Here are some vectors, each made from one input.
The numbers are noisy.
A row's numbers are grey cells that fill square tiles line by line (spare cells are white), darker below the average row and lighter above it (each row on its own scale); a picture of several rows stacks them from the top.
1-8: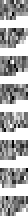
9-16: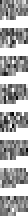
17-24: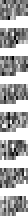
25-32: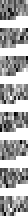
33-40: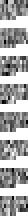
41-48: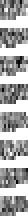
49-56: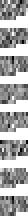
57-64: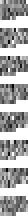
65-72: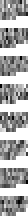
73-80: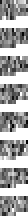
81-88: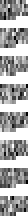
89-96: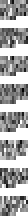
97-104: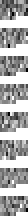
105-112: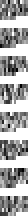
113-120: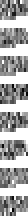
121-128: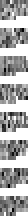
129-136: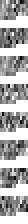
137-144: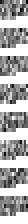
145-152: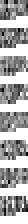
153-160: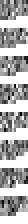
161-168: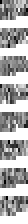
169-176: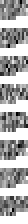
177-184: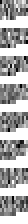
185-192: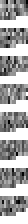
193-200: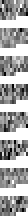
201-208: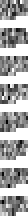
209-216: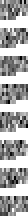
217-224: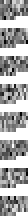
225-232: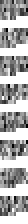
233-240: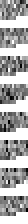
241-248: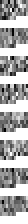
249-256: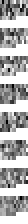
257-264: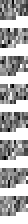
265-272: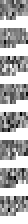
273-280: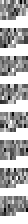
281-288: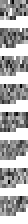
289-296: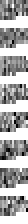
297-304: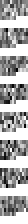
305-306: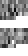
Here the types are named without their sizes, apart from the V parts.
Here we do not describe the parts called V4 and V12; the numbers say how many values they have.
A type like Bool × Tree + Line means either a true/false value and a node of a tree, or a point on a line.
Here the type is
Bool × V4 + Tree × Tree + V12.
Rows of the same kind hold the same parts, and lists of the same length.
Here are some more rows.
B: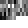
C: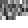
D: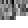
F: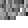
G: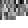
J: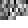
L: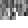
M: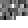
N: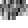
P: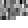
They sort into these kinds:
B, F, G, M, N, P
C, D, L
J

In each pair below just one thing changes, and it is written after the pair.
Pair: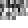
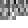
the true/false value
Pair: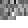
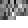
the value of V4
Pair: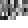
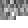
the true/false value
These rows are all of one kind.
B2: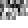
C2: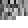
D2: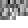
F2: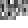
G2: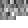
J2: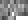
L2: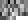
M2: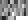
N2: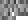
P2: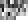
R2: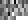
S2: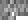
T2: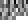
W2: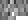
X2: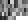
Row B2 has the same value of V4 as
D2, L2, N2 and T2.
